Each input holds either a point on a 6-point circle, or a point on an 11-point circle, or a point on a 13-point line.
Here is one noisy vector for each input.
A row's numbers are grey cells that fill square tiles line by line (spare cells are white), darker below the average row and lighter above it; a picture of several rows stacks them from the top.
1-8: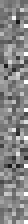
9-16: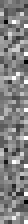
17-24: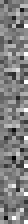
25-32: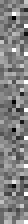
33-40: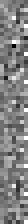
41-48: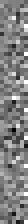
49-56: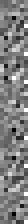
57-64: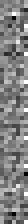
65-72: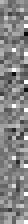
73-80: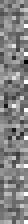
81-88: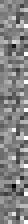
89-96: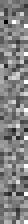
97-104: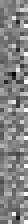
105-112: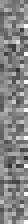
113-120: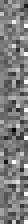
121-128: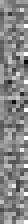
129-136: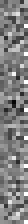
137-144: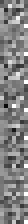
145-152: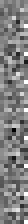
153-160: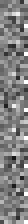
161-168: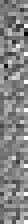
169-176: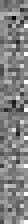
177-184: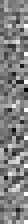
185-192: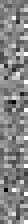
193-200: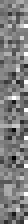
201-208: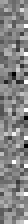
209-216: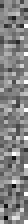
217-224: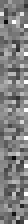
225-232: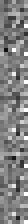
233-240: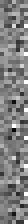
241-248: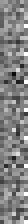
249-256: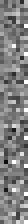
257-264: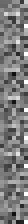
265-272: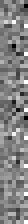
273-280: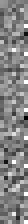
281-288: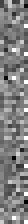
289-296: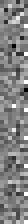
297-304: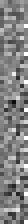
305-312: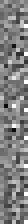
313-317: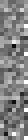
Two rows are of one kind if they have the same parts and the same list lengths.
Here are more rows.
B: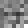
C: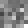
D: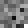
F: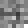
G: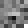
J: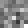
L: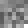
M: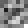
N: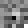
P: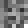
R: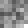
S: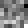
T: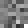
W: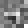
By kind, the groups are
B, C, F, J, L, R
D, G, N, P, T, W
M, S

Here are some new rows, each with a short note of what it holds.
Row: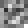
a point on a 6-point circle
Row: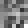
a point on an 11-point circle
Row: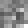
a point on a 13-point line
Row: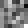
a point on a 6-point circle
